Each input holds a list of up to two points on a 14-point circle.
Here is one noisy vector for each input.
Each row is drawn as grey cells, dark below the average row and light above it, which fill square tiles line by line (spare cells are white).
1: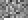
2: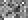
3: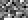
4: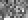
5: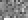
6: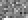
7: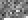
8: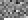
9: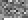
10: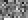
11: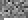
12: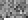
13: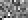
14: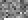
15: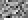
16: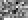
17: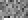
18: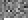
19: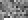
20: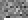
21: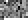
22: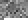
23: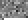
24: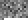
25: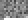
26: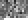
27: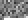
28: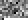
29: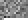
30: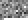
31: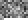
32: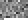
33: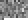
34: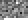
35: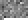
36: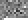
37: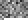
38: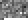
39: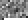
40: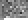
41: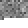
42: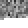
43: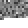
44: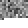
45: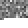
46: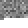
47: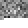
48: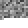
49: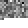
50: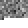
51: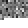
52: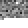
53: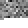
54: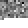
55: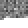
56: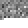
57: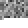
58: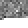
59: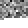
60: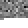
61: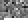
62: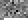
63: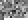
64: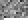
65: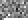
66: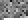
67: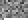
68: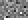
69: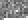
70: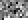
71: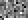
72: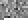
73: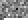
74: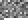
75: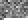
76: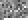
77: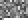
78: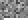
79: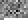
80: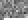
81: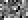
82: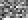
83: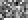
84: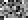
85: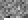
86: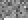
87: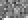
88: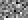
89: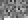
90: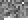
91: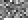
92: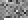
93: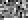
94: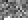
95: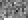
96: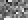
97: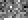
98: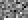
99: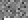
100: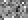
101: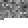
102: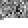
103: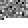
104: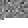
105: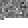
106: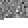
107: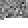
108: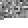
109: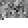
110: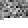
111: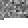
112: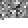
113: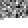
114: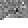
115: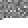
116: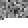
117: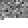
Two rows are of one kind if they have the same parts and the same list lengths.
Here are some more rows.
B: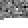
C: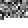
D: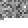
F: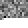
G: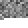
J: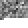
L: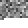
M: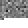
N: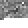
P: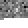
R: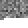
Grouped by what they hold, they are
B, D, M, P, R
C
F, G, J, L, N

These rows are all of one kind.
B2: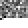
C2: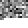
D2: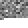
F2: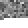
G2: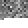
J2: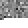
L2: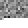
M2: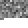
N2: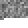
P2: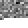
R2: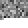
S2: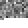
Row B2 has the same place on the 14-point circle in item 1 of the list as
J2, P2 and R2.
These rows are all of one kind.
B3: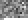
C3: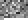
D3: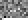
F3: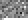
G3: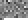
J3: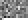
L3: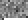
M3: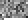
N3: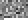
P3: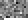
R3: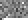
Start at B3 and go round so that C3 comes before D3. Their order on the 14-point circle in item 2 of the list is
B3, F3, P3, L3, N3, M3, G3, C3, R3, D3, J3.
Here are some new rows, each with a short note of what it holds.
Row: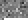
a list of one item
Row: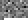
a list of one item
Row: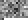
a list of two items
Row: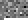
a list of one item
